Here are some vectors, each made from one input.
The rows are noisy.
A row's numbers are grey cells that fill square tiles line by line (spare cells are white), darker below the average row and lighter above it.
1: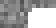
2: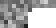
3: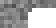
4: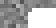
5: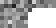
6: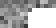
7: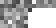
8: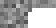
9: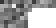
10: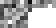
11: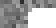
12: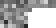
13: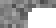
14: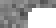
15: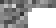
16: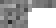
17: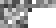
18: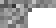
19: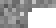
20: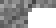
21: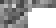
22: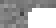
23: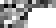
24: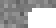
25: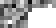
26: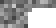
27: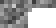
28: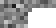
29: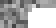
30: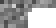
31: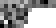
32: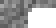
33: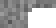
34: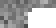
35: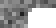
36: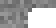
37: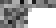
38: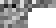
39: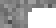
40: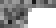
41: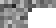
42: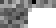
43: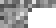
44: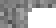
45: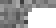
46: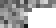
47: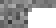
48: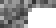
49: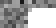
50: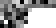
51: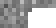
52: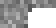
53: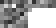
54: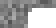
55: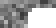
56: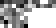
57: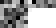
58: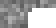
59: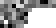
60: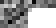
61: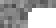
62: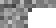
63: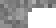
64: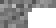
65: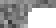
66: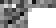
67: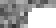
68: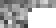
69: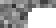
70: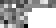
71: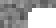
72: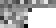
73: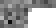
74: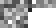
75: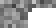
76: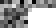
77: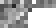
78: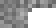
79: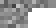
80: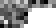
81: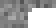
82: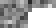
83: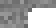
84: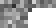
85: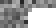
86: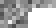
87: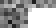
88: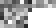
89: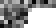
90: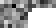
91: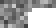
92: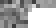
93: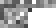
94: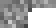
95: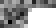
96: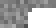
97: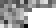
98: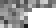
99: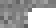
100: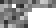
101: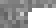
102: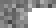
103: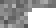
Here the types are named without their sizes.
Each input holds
a label, together with a list of items, each a point on each of two lines.
